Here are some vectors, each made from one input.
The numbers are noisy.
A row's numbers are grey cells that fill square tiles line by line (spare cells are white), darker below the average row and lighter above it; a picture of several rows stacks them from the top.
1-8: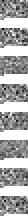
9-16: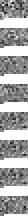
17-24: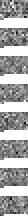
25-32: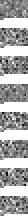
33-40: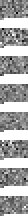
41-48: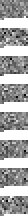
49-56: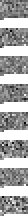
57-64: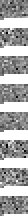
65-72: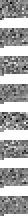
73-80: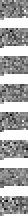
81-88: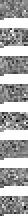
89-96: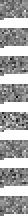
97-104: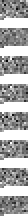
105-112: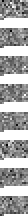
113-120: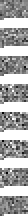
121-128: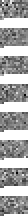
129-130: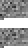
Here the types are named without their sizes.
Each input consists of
a point on a line, together with either a label, or a point on a line.
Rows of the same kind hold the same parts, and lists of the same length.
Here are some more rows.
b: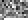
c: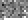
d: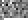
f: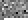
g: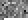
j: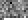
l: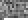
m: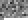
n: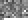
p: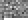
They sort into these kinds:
b, d
c, f, g, j, l, m, n, p

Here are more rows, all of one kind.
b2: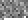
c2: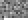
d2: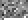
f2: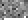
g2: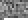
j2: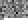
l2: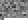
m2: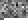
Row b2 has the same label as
d2 and f2.
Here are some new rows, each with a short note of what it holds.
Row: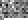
a point on each of two lines
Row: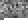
a label and a point on a line
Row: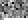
a point on each of two lines
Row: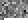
a label and a point on a line
